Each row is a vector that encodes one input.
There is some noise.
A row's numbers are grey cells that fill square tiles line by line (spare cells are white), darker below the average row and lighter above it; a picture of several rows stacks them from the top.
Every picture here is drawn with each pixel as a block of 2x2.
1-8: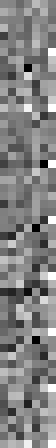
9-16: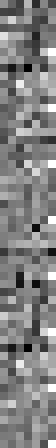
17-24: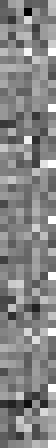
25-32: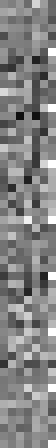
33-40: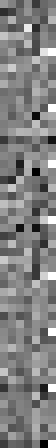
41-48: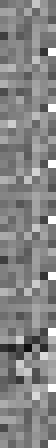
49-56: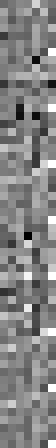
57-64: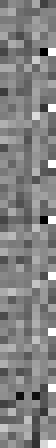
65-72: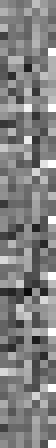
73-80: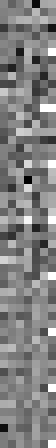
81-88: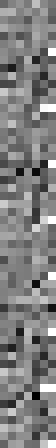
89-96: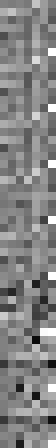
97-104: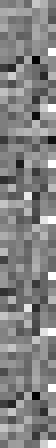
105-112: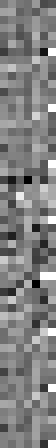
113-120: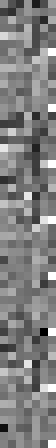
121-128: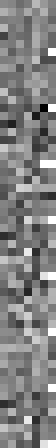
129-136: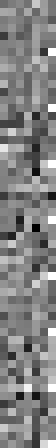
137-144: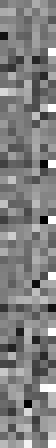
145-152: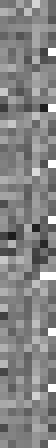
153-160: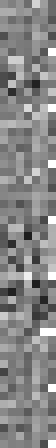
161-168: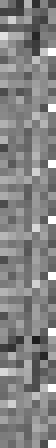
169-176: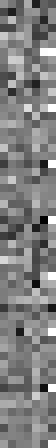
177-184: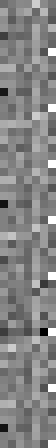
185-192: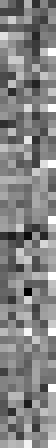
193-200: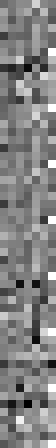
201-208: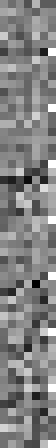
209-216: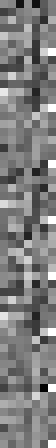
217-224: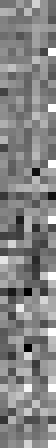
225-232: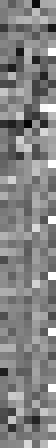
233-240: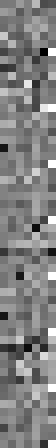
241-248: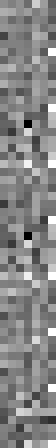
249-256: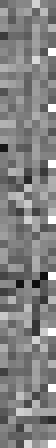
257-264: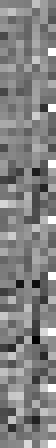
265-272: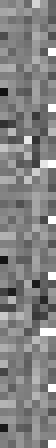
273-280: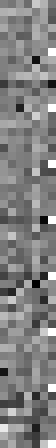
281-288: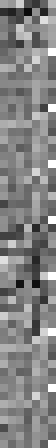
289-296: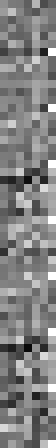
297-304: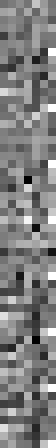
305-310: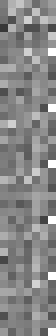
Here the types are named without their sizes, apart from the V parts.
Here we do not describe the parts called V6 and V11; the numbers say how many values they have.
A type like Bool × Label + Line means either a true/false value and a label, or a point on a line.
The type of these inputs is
Bool × V11 + Line + V6.
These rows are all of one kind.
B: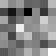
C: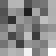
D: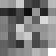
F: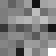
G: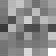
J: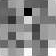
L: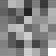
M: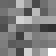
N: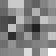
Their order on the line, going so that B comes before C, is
B, D, L, J, C, N, G, M, F.
